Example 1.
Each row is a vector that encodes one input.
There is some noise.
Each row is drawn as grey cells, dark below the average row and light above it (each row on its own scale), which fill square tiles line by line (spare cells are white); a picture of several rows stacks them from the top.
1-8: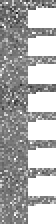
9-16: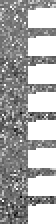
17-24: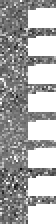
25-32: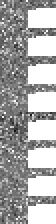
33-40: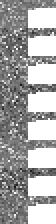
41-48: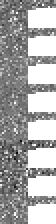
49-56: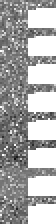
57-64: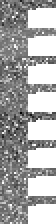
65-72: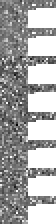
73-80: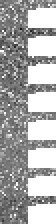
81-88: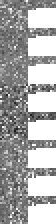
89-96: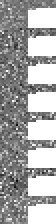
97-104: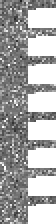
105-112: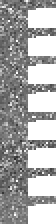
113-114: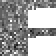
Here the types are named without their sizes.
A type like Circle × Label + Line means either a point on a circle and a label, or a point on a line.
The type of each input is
Label.
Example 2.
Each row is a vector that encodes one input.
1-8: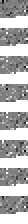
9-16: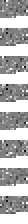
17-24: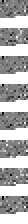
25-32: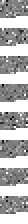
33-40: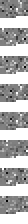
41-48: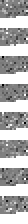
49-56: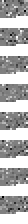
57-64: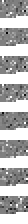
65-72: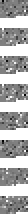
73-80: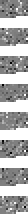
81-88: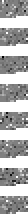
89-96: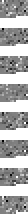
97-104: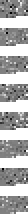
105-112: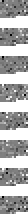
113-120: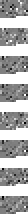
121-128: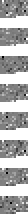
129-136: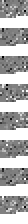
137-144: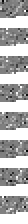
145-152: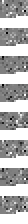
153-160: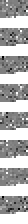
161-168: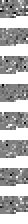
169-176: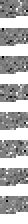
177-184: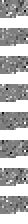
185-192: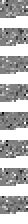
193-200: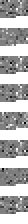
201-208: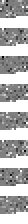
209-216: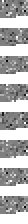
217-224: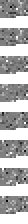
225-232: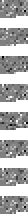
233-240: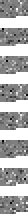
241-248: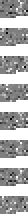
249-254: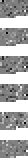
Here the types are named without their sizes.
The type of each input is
Circle.
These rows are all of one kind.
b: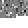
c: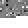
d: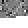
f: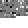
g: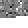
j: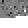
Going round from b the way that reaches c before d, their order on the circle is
b, c, f, g, d, j.
